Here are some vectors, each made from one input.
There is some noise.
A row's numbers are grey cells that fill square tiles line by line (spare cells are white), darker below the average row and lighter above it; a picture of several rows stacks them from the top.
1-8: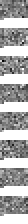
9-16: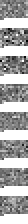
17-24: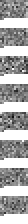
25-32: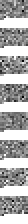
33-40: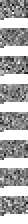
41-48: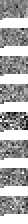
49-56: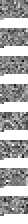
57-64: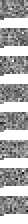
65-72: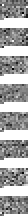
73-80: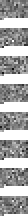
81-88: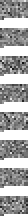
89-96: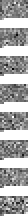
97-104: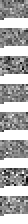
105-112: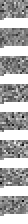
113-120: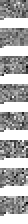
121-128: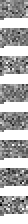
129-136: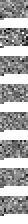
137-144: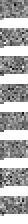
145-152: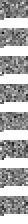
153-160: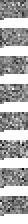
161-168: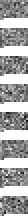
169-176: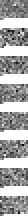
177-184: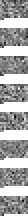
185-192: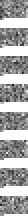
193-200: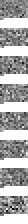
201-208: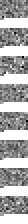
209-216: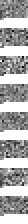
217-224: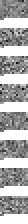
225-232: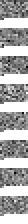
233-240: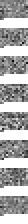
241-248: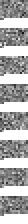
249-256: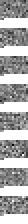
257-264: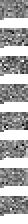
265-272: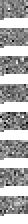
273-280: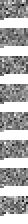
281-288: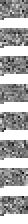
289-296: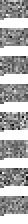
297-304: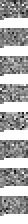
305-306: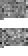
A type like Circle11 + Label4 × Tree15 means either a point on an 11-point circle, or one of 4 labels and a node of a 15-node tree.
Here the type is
(Bool × Bool × Bool + Line17) × Line17 × Line17.
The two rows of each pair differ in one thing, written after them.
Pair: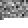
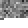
the place on one of the two 17-point lines
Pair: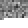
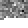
the place on one of the two 17-point lines
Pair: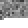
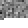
one of the three true/false values
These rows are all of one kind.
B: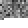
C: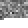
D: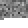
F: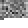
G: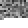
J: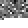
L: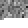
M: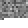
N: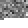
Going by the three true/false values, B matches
D, G and L.
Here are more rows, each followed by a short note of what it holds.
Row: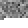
a point on each of two 17-point lines and three true/false values
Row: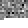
a point on each of three 17-point lines
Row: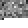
a point on each of three 17-point lines
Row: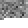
a point on each of two 17-point lines and three true/false values
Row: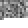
a point on each of two 17-point lines and three true/false values
